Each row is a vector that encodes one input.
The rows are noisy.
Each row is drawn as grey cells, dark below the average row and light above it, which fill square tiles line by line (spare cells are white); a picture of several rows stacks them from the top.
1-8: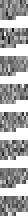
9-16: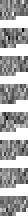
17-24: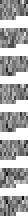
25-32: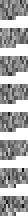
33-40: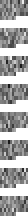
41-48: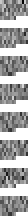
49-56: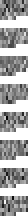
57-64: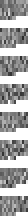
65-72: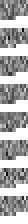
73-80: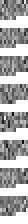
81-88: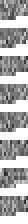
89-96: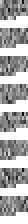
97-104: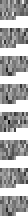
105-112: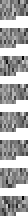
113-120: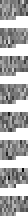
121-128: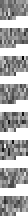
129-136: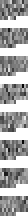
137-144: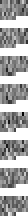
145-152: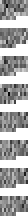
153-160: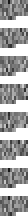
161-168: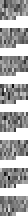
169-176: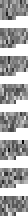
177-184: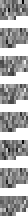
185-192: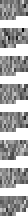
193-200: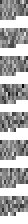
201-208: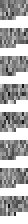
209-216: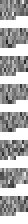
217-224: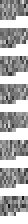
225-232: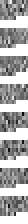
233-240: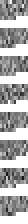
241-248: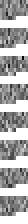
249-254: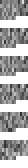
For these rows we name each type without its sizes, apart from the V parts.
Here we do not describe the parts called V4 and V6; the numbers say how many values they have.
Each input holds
either a fixed value, or two labels, or a node of a tree, or a value of V4 and a value of V6.
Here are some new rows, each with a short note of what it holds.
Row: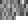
two labels
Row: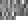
two labels
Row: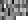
a fixed value
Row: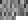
two labels
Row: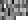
a fixed value
